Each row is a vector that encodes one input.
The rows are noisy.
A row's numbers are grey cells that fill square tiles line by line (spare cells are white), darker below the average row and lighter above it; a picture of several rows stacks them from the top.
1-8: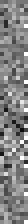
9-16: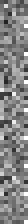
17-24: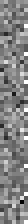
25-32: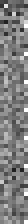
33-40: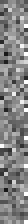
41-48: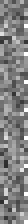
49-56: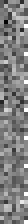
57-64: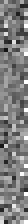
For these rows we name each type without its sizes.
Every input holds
either a point on a line, or a node of a tree.
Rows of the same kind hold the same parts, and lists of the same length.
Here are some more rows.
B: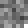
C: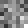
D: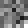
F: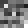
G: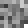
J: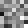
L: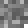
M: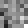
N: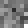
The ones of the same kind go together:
B, D, G, L, N
C, F, J, M

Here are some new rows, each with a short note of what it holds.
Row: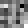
a node of a tree
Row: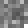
a point on a line
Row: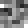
a node of a tree
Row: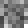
a point on a line
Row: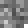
a point on a line
